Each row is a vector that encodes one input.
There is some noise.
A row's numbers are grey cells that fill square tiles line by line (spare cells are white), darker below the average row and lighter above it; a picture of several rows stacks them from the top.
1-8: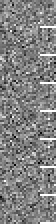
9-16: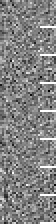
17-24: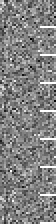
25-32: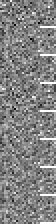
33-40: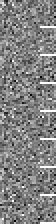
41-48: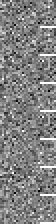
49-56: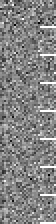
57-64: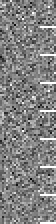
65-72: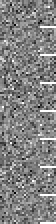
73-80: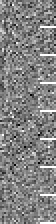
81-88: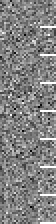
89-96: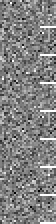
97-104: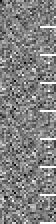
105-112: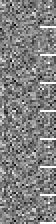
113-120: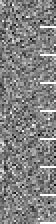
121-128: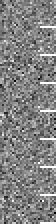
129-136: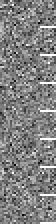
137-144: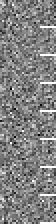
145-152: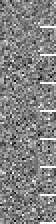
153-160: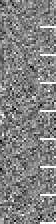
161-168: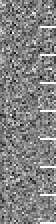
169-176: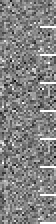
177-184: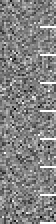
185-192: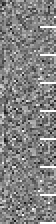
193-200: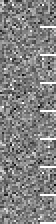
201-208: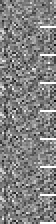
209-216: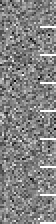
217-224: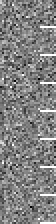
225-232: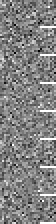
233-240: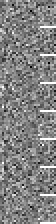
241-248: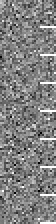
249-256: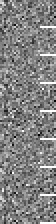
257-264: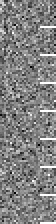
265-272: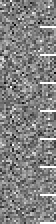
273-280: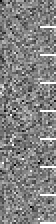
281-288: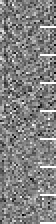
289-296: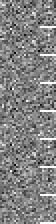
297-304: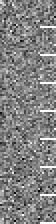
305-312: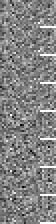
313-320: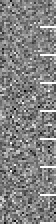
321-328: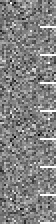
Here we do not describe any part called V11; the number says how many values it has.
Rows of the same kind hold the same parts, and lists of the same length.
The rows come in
2 kinds.
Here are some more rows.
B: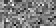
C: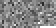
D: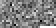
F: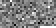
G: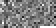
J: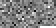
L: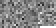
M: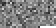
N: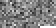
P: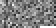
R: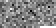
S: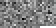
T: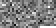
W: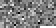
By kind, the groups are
B, D, F, G, J, P, T, W
C, L, M, N, R, S

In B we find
a point on a 10-point circle and two values of V11.
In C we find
a point on a 10-point line, a node of a 10-node tree and a true/false value.
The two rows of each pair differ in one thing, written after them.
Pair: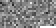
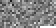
the node of the tree
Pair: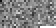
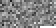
the place on the 10-point line
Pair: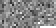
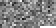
the place on the 10-point line
